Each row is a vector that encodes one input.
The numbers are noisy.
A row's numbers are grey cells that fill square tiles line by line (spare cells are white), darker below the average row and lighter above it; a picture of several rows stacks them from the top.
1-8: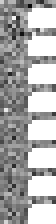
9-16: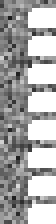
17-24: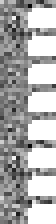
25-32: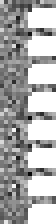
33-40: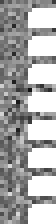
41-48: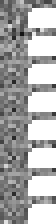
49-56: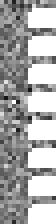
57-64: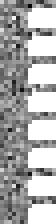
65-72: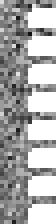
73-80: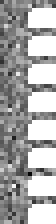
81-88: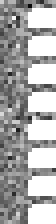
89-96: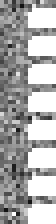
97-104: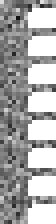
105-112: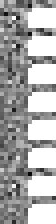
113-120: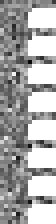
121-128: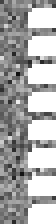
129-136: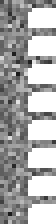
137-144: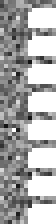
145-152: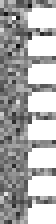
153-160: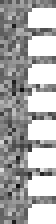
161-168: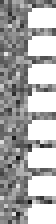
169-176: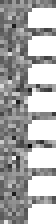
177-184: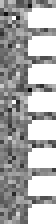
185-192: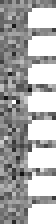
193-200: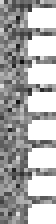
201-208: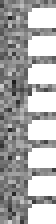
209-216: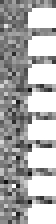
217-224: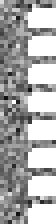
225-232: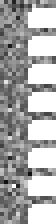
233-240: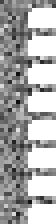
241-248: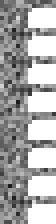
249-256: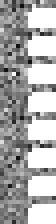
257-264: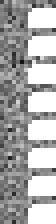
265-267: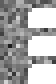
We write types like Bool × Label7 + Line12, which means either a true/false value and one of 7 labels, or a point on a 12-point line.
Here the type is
Circle13 + Line9.
